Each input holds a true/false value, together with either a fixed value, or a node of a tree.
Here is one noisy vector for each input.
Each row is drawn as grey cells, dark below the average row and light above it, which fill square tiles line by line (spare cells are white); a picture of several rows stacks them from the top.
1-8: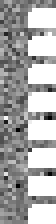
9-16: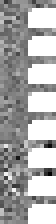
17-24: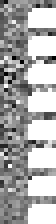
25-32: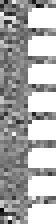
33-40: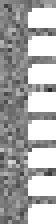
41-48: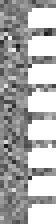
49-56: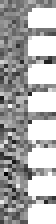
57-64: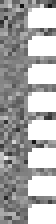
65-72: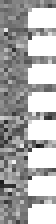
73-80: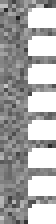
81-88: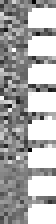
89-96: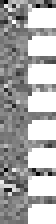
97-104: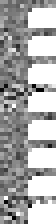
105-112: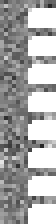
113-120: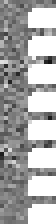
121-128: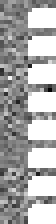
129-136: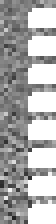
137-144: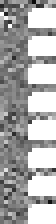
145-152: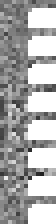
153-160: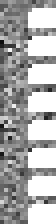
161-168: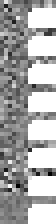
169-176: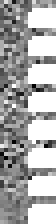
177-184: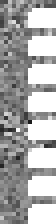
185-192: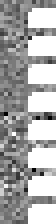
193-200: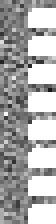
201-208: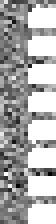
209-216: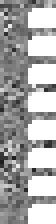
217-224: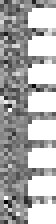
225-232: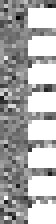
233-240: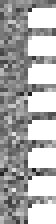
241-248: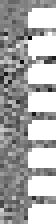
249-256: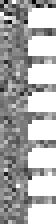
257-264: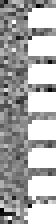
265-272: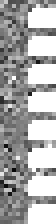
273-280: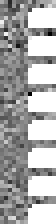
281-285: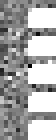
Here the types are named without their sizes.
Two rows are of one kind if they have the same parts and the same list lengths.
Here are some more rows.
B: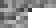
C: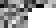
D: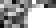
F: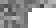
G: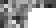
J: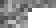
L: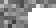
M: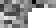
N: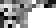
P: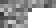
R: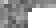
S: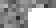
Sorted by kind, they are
B, C, F, J, L, M, N, P, R
D, G, S

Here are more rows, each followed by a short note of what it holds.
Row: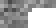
a node of a tree and a true/false value
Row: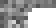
a true/false value
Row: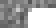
a node of a tree and a true/false value
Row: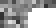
a true/false value
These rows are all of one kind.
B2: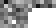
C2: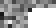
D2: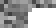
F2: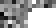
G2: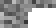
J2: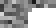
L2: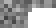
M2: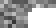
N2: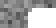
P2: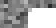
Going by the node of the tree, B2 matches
D2 and F2.
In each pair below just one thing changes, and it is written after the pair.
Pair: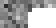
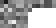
the true/false value
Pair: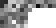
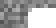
the true/false value
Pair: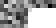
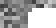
the node of the tree
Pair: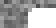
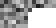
the true/false value
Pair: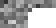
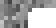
the true/false value
